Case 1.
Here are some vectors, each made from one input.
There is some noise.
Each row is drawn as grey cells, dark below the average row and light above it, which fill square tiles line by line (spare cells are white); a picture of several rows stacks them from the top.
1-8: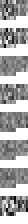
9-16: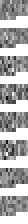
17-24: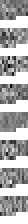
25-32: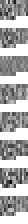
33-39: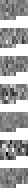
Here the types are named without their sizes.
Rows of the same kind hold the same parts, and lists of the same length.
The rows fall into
2 kinds.
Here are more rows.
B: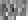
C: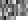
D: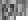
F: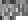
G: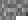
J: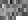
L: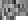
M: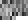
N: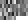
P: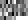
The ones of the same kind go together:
B, D, F, G, J, L, M
C, N, P

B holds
a label and three true/false values.
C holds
a label.
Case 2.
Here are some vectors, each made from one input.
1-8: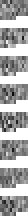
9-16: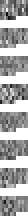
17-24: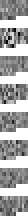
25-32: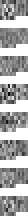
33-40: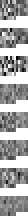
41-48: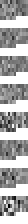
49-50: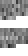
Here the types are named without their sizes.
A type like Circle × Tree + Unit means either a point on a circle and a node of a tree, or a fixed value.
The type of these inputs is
Bool × Bool × Bool + Label.
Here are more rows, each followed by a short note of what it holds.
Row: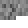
a label
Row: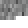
three true/false values
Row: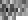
three true/false values
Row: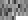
three true/false values
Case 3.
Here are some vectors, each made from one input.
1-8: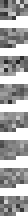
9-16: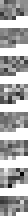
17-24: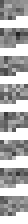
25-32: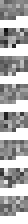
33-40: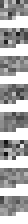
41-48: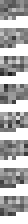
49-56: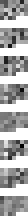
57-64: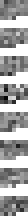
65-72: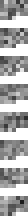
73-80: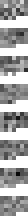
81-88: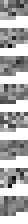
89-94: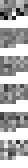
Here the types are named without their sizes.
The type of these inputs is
(Circle + Unit) × Line.
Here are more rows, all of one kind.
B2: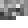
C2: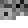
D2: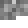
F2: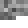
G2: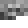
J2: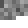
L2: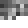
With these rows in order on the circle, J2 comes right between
C2 and L2.
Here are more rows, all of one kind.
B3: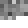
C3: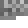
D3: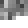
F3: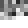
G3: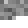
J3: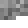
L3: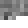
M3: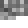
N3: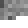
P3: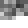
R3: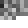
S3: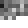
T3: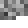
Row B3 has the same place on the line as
C3, N3 and R3.
